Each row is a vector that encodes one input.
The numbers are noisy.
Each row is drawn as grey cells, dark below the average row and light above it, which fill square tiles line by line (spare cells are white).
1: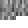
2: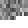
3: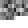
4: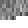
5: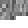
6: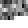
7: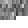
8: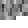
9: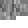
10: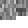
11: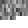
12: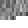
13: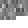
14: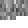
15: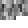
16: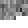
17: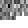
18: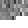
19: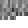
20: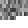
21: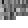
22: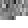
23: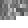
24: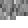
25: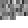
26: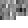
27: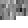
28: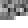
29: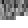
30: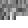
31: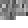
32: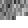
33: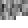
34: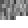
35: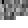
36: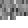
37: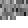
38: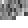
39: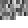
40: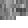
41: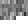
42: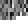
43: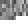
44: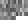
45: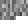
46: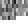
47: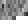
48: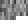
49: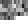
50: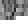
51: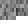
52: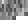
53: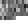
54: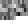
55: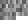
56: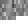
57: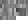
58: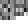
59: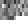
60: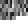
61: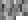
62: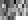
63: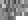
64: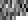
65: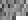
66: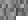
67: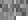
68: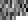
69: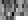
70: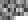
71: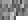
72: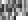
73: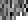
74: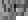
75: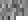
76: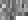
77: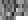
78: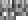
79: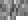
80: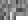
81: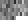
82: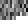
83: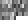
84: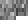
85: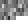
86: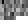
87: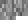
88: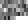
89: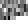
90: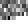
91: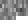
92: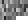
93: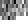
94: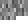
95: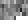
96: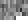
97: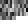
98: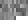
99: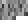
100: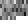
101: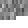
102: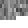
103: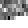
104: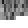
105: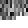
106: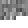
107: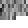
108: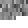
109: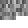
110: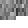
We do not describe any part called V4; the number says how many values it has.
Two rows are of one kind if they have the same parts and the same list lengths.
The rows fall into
4 kinds.
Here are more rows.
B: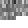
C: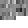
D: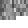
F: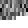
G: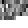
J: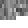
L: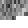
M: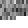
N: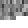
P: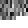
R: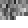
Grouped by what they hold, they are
B, D, J, M, R
C, L, N
F, P
G

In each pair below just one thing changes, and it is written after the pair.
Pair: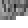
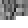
the value of V4
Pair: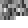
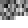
the value of V4
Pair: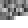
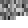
the value of V4
